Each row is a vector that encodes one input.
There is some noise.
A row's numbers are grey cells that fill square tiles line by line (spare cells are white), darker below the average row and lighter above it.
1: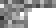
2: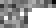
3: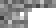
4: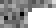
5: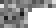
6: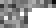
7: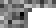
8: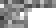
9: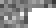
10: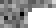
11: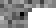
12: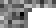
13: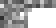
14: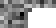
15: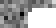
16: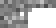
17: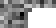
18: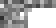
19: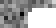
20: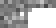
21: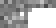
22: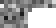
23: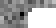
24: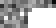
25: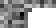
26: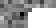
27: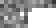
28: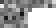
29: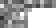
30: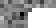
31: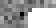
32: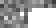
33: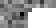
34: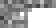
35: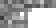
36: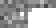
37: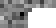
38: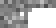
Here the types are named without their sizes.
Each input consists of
a point on a line and a true/false value.
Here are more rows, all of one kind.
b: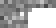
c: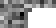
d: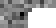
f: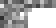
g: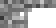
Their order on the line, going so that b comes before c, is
f, g, b, d, c.
